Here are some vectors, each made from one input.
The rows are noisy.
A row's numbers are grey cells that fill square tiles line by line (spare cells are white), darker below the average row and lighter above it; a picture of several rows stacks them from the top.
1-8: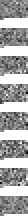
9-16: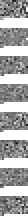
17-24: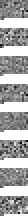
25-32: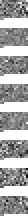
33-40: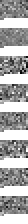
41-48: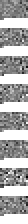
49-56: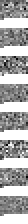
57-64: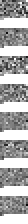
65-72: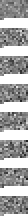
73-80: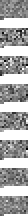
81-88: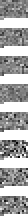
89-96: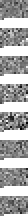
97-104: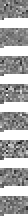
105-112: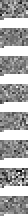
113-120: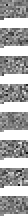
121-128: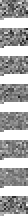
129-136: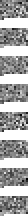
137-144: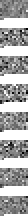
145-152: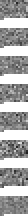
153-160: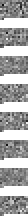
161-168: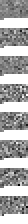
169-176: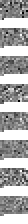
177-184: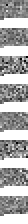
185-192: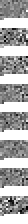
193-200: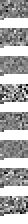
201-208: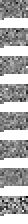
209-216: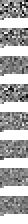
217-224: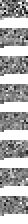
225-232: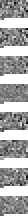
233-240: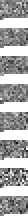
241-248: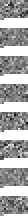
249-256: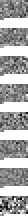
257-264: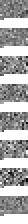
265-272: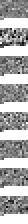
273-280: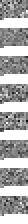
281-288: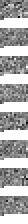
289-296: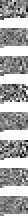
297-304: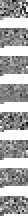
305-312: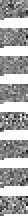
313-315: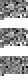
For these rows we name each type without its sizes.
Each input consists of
either a point on a circle, or four true/false values.
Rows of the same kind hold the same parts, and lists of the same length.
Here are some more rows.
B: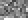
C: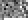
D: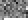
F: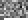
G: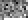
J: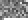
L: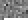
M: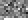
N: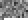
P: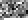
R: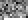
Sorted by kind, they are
B, M, P
C, D, F, G, J, L, N, R

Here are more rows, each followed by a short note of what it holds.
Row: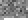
four true/false values
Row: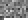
a point on a circle
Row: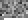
four true/false values
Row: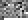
a point on a circle
